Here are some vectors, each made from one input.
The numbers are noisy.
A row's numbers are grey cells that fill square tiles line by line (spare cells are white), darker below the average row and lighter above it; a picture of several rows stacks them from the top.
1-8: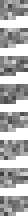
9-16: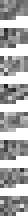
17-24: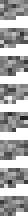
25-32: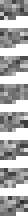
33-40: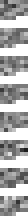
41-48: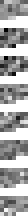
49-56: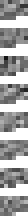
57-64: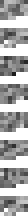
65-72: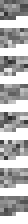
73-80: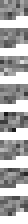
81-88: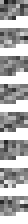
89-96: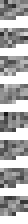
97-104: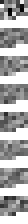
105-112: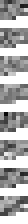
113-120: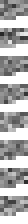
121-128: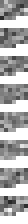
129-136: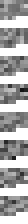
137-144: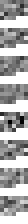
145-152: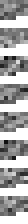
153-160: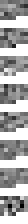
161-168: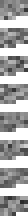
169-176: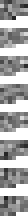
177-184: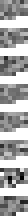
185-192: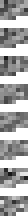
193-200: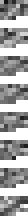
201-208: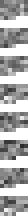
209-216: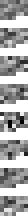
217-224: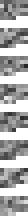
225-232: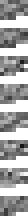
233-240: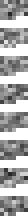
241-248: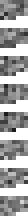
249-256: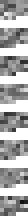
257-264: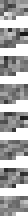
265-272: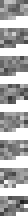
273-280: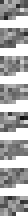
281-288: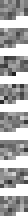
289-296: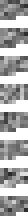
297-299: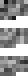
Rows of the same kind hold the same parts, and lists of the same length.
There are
4 kinds of row.
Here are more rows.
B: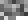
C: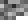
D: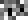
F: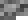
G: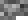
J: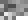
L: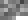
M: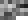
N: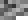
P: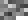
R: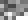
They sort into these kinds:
B, G, M
C, J, N, R
D
F, L, P

